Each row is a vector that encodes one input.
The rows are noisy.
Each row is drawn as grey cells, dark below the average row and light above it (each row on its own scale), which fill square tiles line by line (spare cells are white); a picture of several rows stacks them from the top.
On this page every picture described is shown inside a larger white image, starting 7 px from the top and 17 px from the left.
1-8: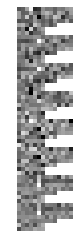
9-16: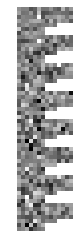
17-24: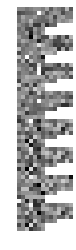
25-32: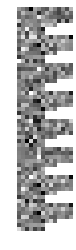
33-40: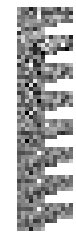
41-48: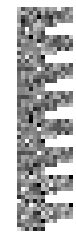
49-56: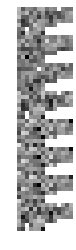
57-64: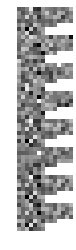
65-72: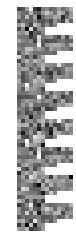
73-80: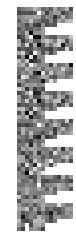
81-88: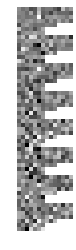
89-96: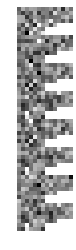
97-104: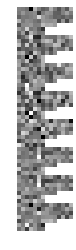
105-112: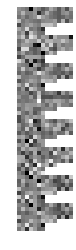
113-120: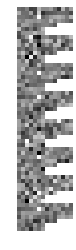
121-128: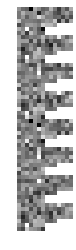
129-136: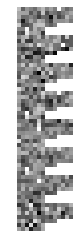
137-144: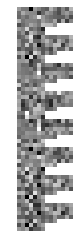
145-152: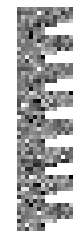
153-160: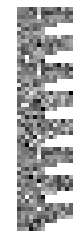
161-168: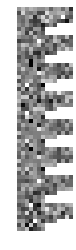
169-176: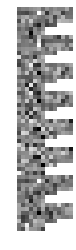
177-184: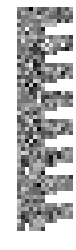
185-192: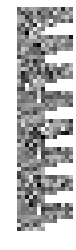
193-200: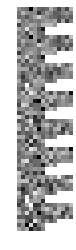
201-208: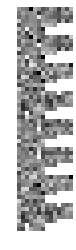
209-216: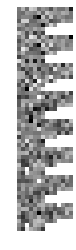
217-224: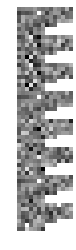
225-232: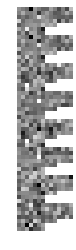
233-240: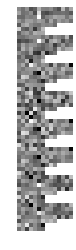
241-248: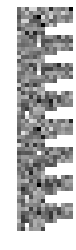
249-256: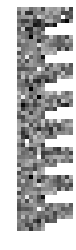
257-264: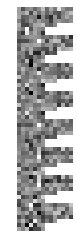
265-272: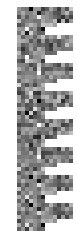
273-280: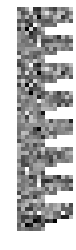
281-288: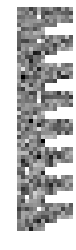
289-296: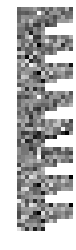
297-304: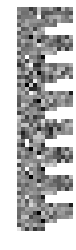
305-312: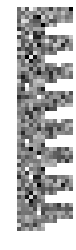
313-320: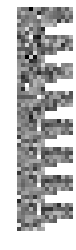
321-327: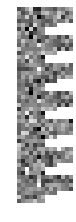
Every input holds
either a fixed value, or one of 6 labels and a true/false value.
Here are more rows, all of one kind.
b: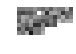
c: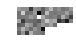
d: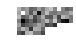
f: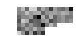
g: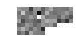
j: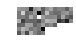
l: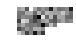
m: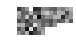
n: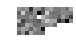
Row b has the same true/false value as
f, l and m.
